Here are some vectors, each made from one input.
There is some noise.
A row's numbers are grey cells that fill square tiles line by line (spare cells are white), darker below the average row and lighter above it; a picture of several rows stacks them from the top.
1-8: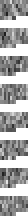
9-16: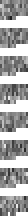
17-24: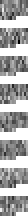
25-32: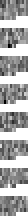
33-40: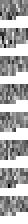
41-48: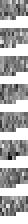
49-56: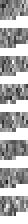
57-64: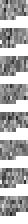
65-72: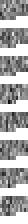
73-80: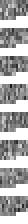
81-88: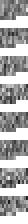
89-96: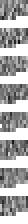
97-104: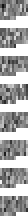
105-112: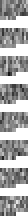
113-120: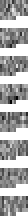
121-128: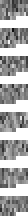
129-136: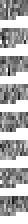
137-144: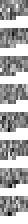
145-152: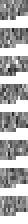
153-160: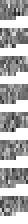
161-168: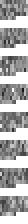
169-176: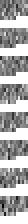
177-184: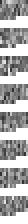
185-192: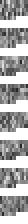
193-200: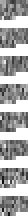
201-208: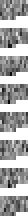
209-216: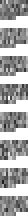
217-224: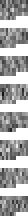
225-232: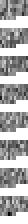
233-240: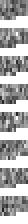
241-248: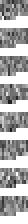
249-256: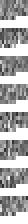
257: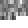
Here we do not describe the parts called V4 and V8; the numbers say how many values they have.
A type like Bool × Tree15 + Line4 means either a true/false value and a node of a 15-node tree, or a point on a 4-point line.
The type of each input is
Bool × Label6 × (Line6 + V8) × V4.
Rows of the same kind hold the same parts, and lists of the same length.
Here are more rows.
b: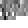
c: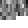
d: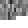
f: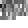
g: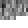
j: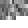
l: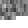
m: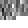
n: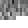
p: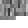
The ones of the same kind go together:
b, f, g, j, m, n
c, d, l, p

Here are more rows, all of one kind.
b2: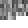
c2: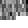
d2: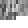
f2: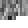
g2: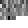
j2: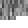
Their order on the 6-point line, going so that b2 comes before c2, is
b2, j2, f2, d2, c2, g2.
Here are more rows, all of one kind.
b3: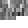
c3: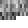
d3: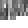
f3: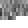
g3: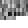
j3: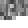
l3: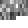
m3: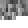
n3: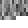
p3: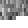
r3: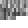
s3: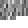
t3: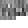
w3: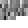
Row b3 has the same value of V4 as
c3, d3, r3 and s3.
